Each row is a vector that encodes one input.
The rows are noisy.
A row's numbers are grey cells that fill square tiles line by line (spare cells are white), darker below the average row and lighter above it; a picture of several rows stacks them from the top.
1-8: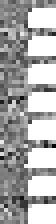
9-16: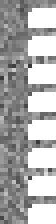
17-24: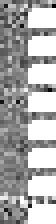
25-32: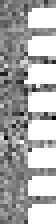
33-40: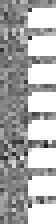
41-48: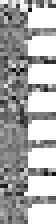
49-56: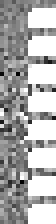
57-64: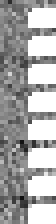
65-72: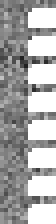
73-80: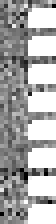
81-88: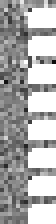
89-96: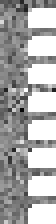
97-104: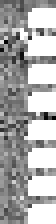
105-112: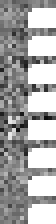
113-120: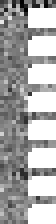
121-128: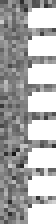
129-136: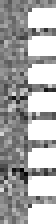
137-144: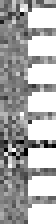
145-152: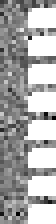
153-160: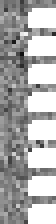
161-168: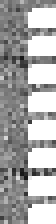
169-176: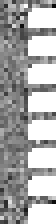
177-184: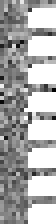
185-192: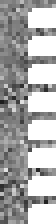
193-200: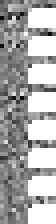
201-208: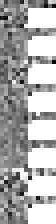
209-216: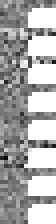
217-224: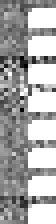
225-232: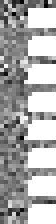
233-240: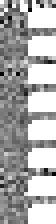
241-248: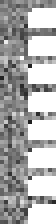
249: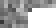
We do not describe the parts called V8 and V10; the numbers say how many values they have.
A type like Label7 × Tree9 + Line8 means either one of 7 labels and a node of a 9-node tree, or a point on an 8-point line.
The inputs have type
Bool × (Circle9 + Unit) × V8 + V10.
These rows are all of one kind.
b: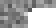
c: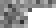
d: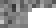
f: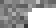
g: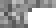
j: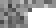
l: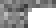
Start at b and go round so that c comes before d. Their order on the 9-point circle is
b, c, d, g, f, l, j.
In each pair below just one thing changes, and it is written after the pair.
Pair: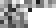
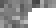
the true/false value
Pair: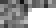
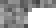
the place on the 9-point circle
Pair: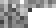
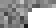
the true/false value
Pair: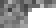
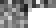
the place on the 9-point circle
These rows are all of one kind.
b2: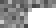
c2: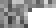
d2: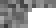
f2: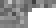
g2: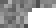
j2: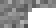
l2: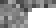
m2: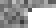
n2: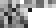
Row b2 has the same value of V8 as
g2 and l2.
